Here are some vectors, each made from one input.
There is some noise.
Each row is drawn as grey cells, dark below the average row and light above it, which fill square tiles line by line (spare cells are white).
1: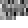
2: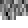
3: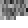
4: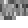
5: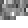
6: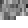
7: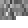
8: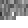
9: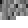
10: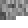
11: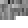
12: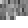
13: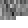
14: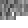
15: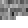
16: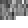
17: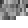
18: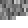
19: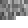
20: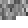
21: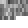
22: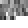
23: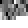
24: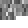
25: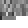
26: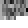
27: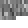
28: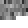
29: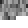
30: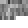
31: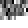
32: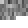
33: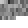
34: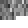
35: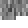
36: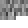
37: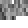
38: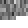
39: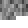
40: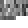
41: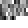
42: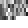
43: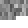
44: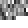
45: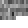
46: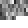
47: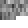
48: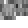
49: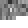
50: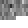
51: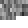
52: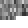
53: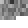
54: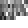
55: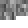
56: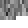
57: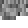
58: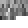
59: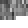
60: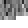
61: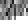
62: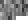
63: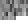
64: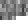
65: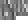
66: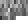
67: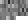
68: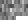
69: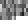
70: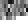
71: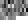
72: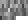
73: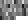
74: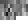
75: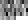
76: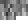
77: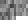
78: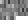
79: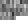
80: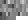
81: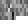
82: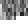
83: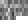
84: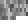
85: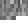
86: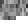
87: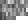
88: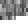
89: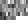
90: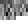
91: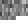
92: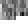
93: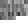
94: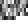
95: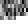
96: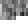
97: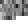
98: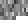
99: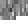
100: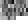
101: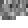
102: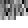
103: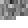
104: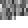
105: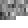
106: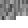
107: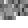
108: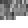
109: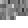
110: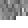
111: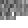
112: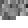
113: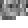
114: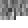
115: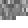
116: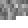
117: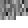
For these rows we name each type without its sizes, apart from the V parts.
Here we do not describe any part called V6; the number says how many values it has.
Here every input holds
a value of V6, together with either a label, or a node of a tree.
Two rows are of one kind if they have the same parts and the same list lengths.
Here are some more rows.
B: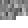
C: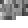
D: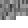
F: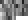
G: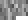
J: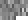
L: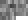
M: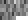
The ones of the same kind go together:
B, D, G, J, L
C, F, M

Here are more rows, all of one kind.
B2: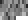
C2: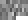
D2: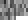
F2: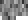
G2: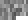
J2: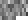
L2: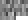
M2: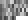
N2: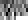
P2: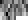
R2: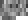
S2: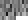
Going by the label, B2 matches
M2 and P2.
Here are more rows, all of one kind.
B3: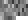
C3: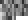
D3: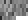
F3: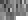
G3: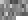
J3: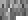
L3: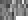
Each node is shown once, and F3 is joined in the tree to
L3.
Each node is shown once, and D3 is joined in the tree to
G3, J3 and L3.
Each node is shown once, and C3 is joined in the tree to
J3.
